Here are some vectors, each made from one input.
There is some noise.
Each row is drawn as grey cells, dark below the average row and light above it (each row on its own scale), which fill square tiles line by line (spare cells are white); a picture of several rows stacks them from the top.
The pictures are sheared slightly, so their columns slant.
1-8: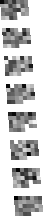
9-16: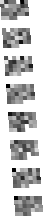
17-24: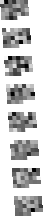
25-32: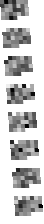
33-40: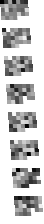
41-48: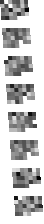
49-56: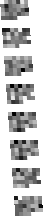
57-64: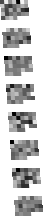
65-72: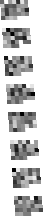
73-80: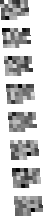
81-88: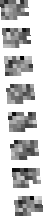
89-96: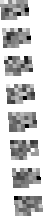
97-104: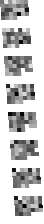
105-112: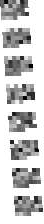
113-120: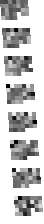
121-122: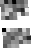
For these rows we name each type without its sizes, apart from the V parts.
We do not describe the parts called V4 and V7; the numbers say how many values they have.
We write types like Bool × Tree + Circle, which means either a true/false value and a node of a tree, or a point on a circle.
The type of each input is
Bool × (Line + V7) × V4.
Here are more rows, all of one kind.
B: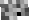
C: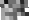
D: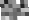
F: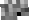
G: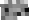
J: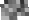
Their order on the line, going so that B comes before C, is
D, B, G, C, J, F.
